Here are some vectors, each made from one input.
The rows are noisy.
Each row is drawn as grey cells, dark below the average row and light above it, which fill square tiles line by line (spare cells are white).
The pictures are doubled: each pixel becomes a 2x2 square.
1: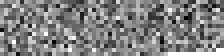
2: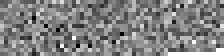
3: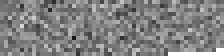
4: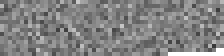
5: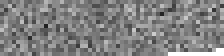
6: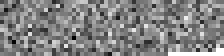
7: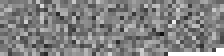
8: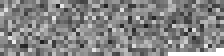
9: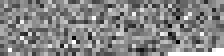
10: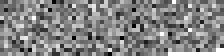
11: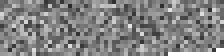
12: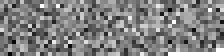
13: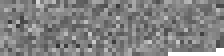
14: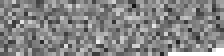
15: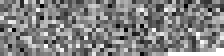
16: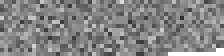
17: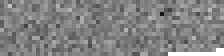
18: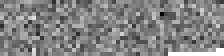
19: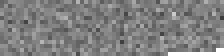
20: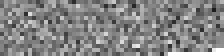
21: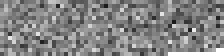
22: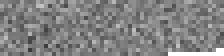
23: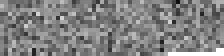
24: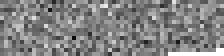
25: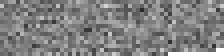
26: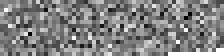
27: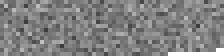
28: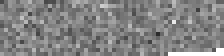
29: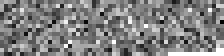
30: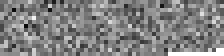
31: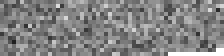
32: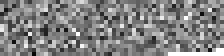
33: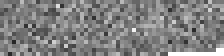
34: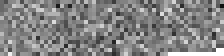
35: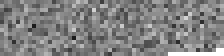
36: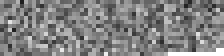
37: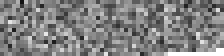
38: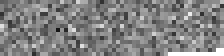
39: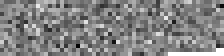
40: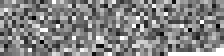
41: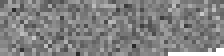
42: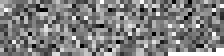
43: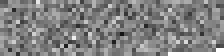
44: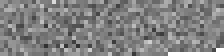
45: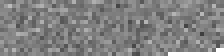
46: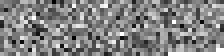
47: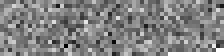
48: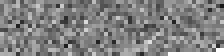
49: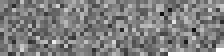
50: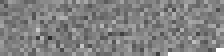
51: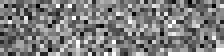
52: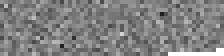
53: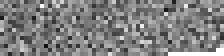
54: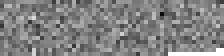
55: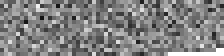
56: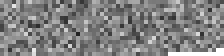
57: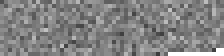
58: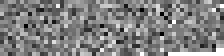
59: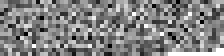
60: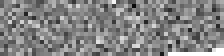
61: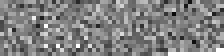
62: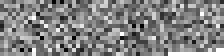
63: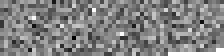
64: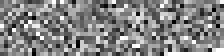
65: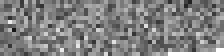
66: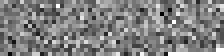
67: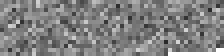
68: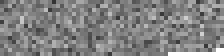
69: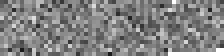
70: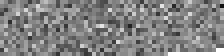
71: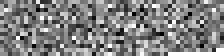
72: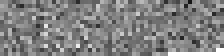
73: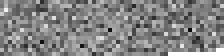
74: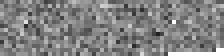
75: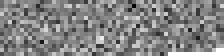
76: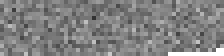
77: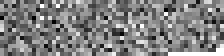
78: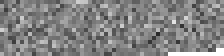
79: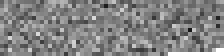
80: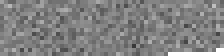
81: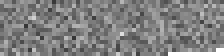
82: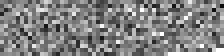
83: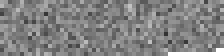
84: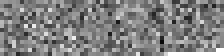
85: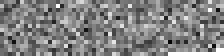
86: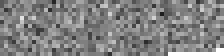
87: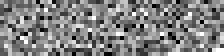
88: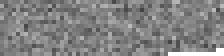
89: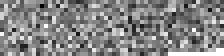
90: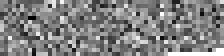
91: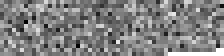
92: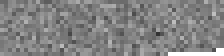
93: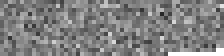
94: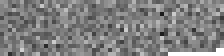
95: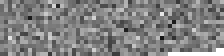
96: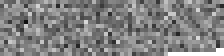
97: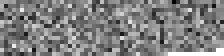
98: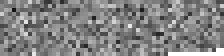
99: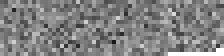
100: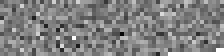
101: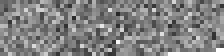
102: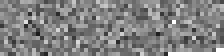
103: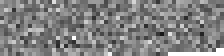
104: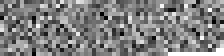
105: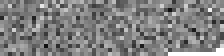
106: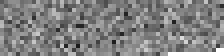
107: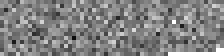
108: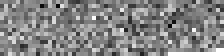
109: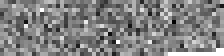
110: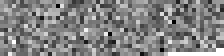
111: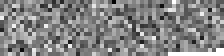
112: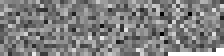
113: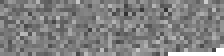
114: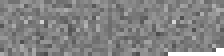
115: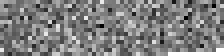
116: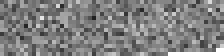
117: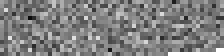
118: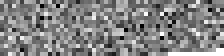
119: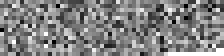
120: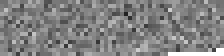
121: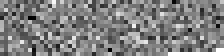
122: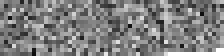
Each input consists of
either one of 12 labels and a true/false value, or a point on a 6-point line.
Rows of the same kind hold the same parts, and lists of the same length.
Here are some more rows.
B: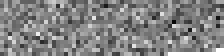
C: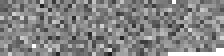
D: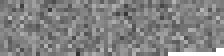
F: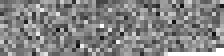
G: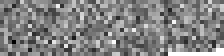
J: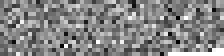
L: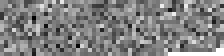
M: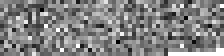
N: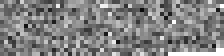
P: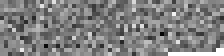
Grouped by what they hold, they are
B, J, M
C, D, F, G, L, N, P

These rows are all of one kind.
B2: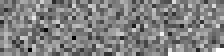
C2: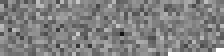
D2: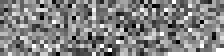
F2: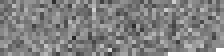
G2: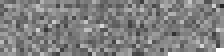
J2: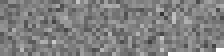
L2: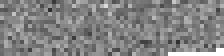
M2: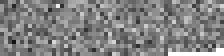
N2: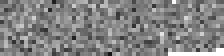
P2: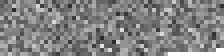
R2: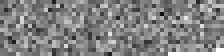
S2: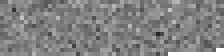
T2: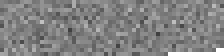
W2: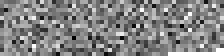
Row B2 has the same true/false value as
G2, T2 and W2.
